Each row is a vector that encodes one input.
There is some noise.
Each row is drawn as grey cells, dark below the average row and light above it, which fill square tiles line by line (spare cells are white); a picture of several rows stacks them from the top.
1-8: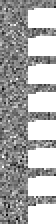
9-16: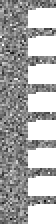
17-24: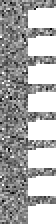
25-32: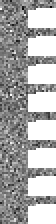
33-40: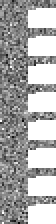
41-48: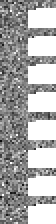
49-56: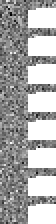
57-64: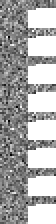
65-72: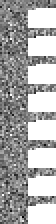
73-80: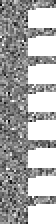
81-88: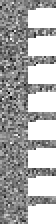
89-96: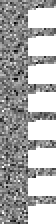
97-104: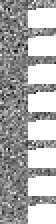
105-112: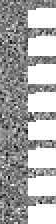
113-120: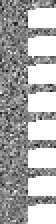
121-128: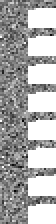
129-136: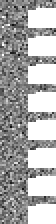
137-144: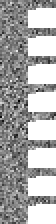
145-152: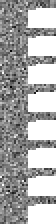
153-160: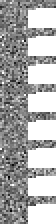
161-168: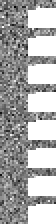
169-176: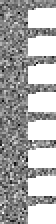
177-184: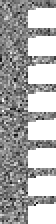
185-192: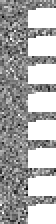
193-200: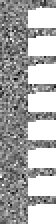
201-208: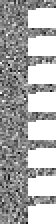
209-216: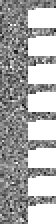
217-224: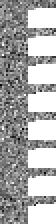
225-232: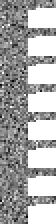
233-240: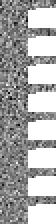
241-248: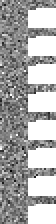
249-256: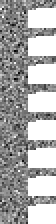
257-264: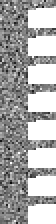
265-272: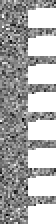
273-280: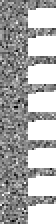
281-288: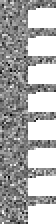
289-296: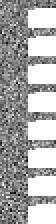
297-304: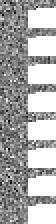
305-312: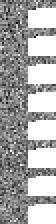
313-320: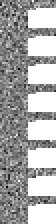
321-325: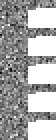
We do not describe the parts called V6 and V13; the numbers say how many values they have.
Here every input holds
either a point on a 14-point line and a value of V13, or three true/false values, or a value of V6.
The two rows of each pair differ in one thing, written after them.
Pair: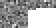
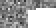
the value of V13
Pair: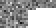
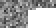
the value of V13
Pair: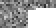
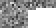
the value of V13
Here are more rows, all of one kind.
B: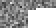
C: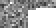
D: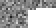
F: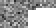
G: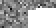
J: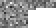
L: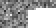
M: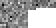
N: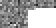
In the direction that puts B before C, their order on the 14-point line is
F, D, N, L, B, G, J, C, M.
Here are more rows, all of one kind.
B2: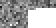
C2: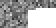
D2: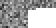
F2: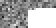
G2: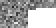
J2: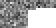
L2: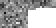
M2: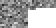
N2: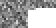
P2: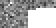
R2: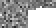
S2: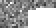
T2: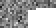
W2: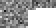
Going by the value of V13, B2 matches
G2, L2 and R2.
